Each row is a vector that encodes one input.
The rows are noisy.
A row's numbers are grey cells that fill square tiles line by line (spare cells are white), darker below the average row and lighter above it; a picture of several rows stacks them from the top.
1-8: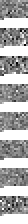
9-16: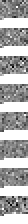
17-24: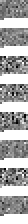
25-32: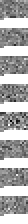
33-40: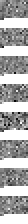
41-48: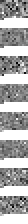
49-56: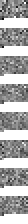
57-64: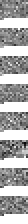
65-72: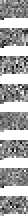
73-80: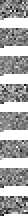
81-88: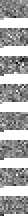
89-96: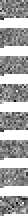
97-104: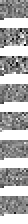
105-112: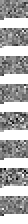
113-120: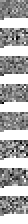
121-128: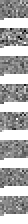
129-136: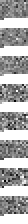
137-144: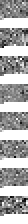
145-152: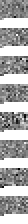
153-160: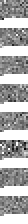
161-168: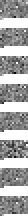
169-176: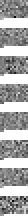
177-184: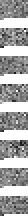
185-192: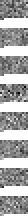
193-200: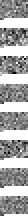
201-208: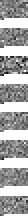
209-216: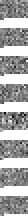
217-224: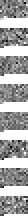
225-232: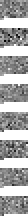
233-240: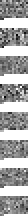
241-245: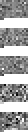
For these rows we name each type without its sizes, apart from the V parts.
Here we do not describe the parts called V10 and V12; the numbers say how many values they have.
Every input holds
a point on a line, together with either five true/false values and a value of V10, or a value of V12.
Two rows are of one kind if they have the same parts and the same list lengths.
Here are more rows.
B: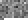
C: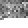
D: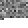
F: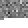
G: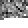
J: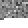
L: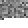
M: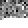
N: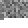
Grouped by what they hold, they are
B, C, D, F, J, L, N
G, M

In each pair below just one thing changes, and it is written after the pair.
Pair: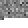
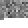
the value of V10
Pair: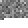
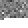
the value of V10
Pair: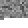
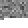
one of the five true/false values
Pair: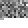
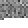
one of the five true/false values
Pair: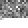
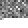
the value of V10
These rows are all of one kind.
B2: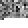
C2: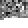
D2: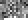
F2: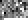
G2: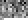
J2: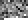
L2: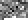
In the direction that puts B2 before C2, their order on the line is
G2, D2, J2, B2, C2, L2, F2.
